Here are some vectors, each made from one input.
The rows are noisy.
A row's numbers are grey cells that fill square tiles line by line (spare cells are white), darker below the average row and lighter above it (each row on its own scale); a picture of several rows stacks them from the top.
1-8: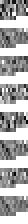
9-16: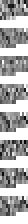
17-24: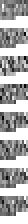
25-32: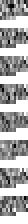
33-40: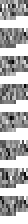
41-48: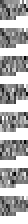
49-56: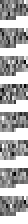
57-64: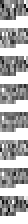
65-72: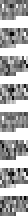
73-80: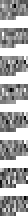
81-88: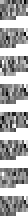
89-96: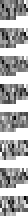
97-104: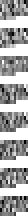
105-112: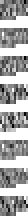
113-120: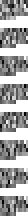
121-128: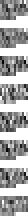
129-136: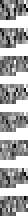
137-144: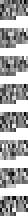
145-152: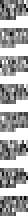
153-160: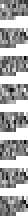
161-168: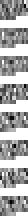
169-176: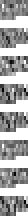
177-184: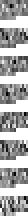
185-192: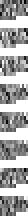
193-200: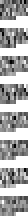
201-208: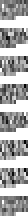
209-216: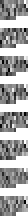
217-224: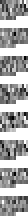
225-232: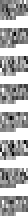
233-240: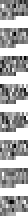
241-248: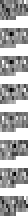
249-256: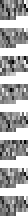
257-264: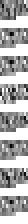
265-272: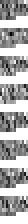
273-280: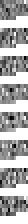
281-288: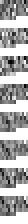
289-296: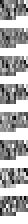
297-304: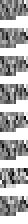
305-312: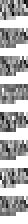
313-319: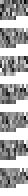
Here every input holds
either a point on an 11-point circle, or one of 10 labels and a true/false value.
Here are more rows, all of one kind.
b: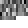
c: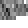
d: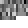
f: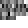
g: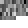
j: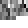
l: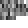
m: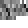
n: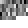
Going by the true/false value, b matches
d, g and n.
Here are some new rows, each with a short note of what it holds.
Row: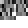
one of 10 labels and a true/false value
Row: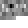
a point on an 11-point circle
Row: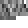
one of 10 labels and a true/false value
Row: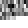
a point on an 11-point circle
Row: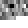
a point on an 11-point circle
